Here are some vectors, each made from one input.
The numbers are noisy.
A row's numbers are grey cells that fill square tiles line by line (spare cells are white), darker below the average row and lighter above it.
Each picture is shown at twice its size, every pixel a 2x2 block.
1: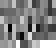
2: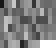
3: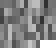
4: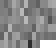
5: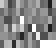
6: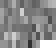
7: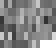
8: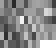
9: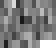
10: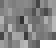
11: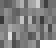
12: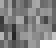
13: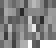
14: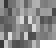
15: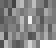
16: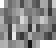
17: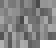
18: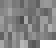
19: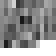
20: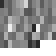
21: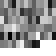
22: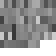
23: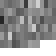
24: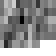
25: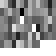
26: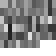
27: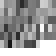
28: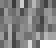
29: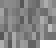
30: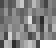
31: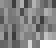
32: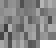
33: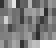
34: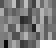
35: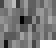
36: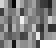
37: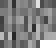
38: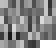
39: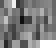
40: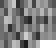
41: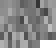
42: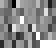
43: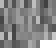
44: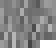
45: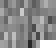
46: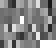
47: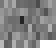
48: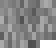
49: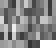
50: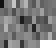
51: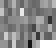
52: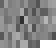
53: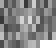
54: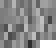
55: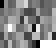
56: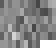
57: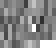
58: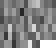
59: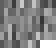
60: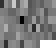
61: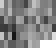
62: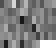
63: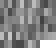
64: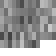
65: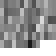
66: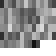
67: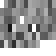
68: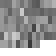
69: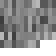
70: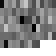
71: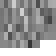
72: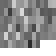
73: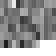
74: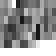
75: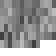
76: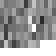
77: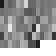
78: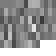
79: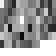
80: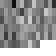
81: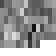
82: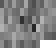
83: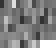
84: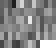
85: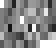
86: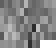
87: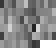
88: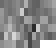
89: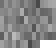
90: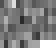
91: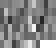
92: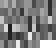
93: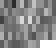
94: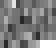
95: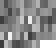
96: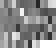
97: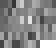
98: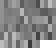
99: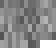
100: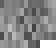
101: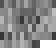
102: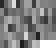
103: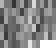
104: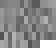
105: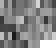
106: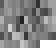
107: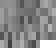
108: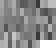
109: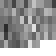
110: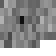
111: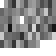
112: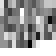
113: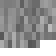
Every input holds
a true/false value, together with either a point on a 7-point line, or a point on an 8-point line.
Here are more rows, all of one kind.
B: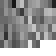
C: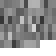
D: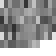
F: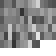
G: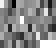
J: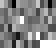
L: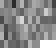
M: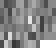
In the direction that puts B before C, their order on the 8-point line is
J, D, G, L, B, M, F, C.
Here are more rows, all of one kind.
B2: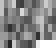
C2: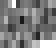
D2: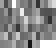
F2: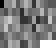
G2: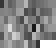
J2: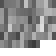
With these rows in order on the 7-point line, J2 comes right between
D2 and G2.
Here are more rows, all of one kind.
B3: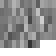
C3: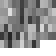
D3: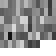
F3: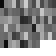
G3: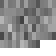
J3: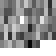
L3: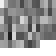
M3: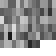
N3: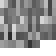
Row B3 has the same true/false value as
C3, F3 and G3.
